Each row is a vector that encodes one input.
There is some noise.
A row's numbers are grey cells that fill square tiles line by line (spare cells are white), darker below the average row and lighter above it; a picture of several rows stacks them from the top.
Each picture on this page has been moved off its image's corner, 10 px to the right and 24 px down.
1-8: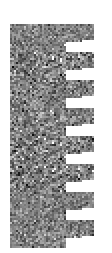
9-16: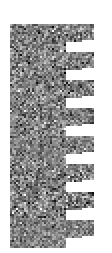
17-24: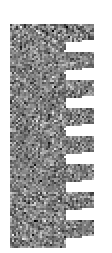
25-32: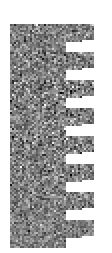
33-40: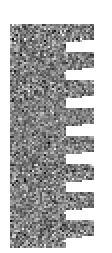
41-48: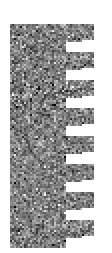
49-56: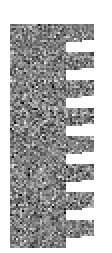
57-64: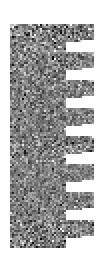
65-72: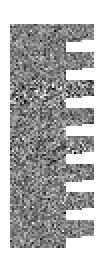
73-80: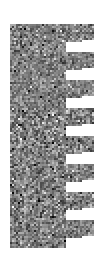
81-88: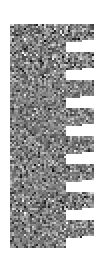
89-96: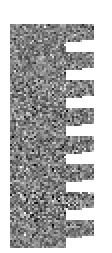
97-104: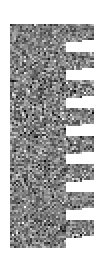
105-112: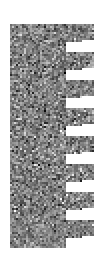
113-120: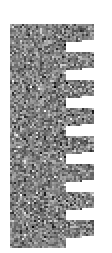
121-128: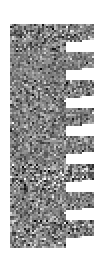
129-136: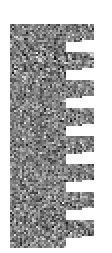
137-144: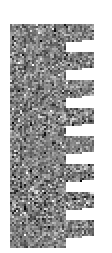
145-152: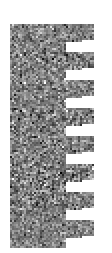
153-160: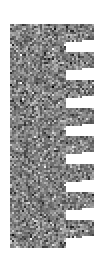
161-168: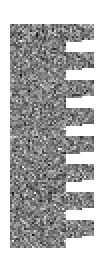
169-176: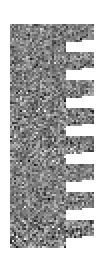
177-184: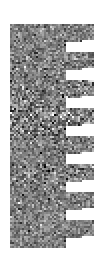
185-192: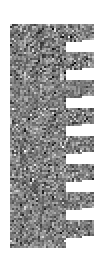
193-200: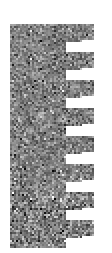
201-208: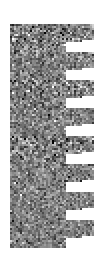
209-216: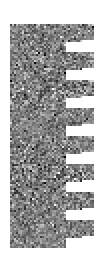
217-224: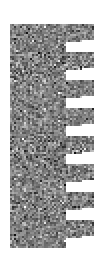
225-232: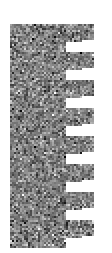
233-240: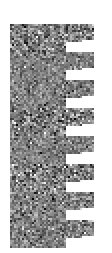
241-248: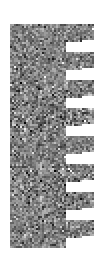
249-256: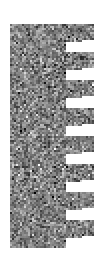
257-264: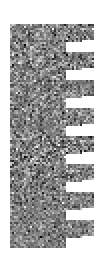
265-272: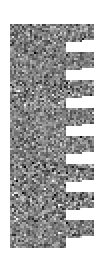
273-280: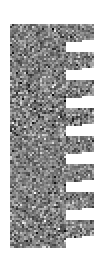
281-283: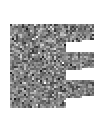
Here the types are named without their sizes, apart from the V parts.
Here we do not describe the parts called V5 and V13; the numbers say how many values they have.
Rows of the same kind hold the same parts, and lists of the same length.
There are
2 kinds of row.
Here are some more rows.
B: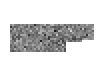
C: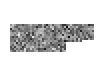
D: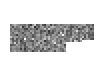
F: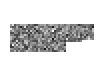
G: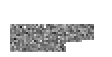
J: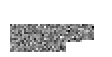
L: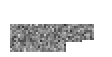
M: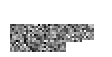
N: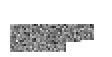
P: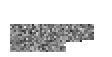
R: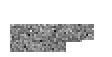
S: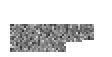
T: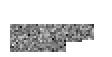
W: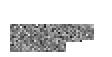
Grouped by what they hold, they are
B, F, G, J, N, R, T
C, D, L, M, P, S, W

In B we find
a node of a tree, a value of V5 and a value of V13.
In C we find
a node of a tree and three true/false values.
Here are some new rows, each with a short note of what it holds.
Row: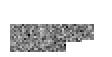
a node of a tree, a value of V5 and a value of V13
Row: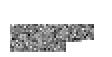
a node of a tree, a value of V5 and a value of V13
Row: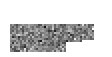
a node of a tree and three true/false values
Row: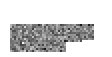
a node of a tree and three true/false values
